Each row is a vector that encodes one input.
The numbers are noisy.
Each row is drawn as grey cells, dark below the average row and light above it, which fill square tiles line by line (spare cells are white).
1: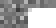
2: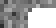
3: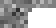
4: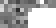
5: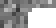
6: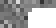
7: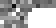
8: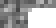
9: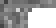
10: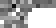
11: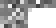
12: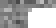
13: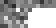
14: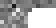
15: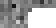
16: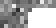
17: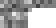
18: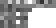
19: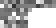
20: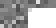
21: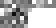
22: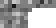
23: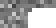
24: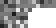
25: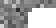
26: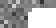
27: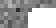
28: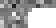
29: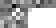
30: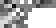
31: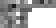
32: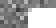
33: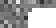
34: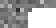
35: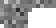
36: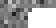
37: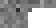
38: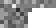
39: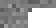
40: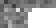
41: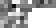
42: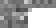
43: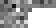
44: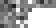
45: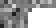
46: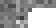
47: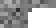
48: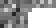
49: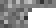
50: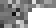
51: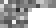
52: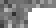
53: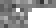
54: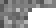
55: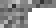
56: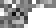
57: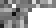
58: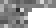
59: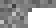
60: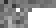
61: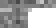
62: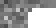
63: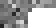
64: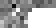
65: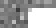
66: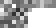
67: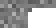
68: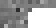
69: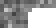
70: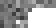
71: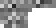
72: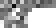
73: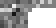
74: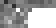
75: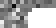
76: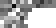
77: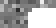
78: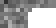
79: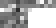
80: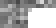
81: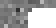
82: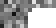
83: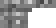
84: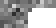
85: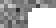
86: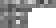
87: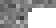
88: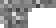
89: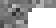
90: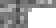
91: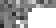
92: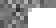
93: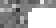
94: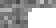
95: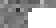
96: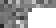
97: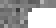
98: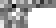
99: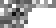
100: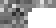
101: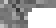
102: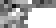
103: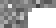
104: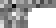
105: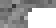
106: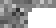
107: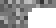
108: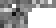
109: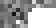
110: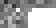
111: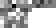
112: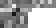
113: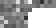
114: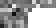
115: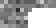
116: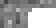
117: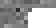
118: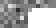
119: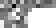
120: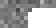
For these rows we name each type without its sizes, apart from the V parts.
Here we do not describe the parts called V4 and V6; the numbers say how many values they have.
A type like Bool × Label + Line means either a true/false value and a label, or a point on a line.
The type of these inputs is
(Bool × V6 + V4) × Line.
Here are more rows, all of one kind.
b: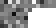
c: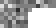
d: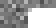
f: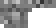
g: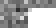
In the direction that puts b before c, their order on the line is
b, d, g, c, f.
